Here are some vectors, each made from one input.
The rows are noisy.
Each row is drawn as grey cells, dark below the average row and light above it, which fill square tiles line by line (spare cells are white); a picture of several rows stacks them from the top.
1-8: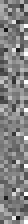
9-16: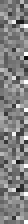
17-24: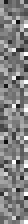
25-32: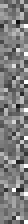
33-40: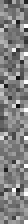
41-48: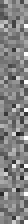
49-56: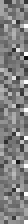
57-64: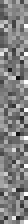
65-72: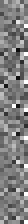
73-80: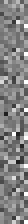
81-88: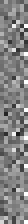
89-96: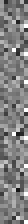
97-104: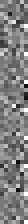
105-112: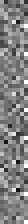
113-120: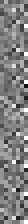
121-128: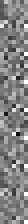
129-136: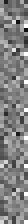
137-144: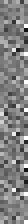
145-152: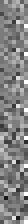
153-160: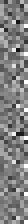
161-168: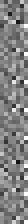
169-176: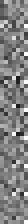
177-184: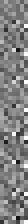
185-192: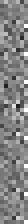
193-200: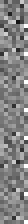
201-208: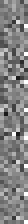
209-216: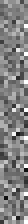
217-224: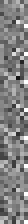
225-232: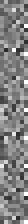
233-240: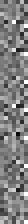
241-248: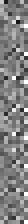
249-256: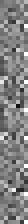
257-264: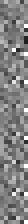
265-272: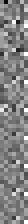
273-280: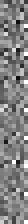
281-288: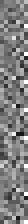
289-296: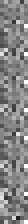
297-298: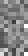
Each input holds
either a node of each of two 10-node trees, or a node of a 14-node tree.
